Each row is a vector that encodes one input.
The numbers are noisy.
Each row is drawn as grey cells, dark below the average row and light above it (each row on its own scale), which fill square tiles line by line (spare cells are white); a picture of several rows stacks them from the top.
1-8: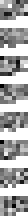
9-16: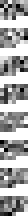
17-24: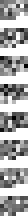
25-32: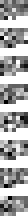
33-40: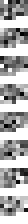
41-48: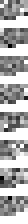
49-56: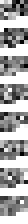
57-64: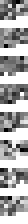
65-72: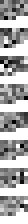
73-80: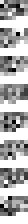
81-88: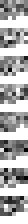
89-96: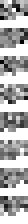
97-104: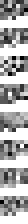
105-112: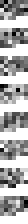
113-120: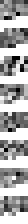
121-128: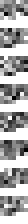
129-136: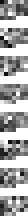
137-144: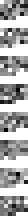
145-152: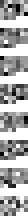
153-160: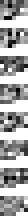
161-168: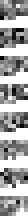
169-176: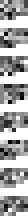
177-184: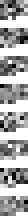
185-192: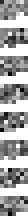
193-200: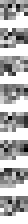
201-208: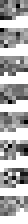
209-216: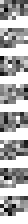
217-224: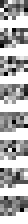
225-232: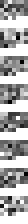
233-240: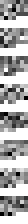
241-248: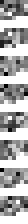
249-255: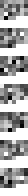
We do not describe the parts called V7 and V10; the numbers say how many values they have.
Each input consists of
one of 9 labels and a value of V7, together with either a point on each of two 3-point lines, or a value of V10.
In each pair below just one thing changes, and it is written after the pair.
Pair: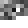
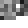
the label
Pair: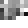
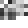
the value of V7
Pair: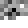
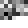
the value of V7
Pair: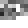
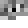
the label
